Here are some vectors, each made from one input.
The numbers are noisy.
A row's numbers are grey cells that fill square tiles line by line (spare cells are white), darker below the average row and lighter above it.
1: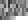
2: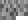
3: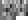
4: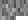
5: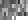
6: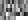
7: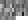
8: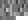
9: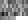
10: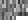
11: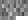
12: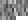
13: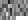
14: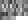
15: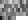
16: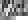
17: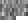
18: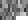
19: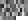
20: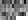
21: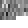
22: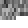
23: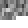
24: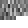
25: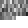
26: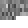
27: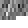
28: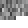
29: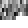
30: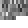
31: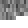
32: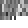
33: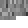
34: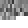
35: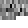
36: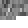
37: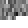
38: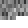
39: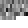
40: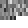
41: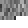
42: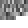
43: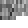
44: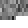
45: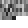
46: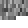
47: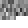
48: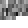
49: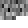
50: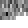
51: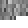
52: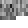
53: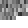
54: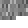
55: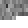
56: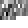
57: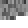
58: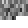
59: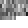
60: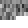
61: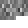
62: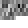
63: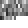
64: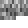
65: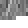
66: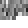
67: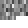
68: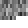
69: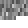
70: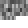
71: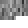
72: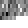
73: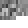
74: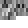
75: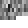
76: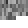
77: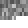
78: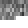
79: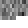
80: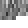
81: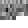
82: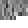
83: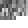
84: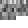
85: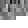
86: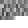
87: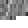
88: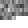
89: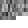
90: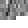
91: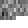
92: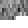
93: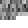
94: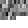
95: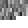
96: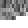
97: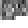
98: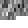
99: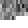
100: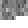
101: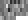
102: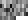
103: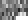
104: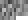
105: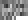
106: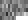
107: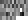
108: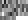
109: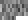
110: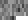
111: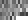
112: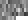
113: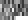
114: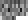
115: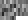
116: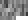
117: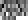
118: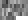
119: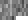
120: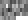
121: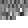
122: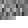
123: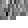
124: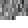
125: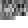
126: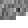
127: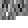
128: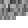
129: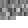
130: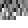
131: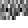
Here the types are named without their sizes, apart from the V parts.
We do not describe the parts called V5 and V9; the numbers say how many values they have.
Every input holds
a true/false value and a value of V9, together with either a point on a line, or a value of V5.
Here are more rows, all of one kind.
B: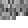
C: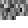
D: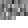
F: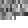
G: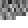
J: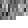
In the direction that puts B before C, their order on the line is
J, G, D, F, B, C.
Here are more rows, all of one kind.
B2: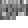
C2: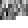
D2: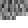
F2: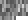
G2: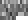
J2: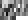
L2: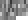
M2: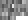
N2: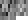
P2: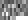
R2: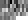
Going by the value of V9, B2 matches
D2 and F2.
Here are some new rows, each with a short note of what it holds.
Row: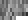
a true/false value, a value of V5 and a value of V9
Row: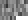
a true/false value, a value of V5 and a value of V9
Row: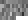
a true/false value, a value of V5 and a value of V9
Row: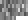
a point on a line, a true/false value and a value of V9
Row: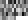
a point on a line, a true/false value and a value of V9
